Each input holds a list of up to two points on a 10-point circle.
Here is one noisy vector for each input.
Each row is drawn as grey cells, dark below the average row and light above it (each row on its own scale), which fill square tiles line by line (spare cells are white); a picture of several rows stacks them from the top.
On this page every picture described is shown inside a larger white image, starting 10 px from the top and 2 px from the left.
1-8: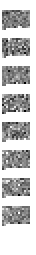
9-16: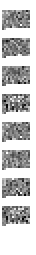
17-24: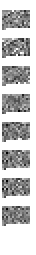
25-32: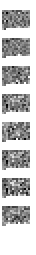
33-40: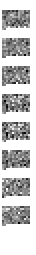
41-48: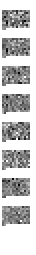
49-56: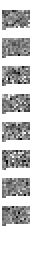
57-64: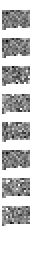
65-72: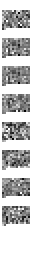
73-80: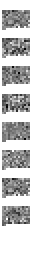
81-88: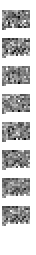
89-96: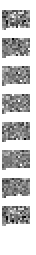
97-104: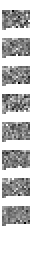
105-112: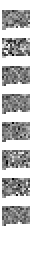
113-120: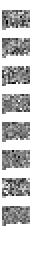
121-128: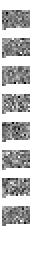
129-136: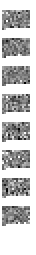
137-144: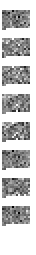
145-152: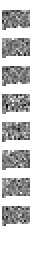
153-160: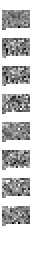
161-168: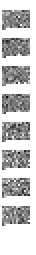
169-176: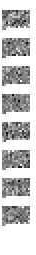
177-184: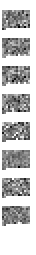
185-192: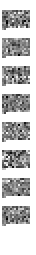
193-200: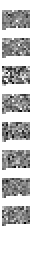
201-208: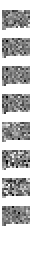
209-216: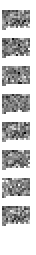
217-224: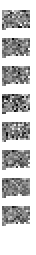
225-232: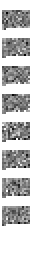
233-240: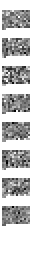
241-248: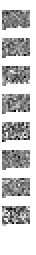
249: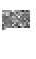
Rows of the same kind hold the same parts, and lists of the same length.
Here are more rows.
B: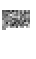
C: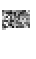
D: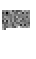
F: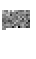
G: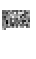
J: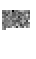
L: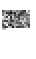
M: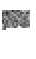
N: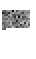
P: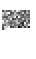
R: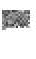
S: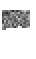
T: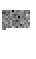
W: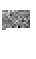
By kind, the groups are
B, D, G, J, M, N, R, S, T
C, L
F, P, W

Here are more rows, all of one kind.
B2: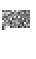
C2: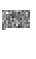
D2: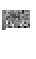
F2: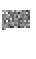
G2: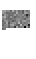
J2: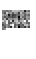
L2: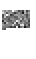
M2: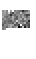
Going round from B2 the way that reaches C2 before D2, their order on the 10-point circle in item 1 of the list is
B2, F2, C2, J2, D2, G2, L2, M2.
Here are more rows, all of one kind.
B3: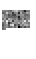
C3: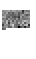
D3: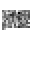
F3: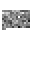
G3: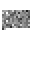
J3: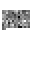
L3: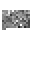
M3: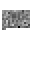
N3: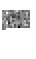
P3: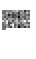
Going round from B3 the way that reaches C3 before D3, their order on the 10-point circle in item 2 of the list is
B3, J3, C3, L3, G3, M3, F3, N3, D3, P3.
